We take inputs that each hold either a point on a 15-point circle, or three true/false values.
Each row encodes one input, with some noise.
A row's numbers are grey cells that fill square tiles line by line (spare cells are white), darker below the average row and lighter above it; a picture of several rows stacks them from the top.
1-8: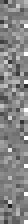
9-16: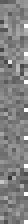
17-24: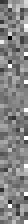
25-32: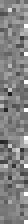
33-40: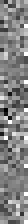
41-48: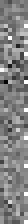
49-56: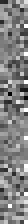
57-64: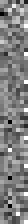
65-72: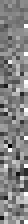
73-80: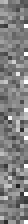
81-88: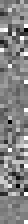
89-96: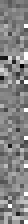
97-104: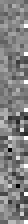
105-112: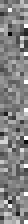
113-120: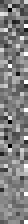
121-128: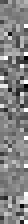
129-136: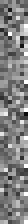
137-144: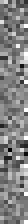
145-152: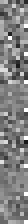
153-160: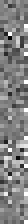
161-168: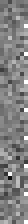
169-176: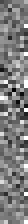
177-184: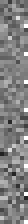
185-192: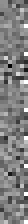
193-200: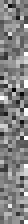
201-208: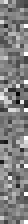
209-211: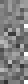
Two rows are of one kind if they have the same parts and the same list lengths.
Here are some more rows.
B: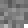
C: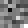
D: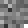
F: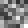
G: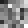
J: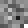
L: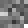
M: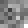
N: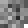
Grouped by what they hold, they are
B, C, G, L, M
D, F, J, N

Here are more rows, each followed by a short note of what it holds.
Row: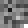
three true/false values
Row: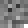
three true/false values
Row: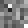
a point on a 15-point circle
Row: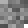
a point on a 15-point circle
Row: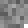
a point on a 15-point circle
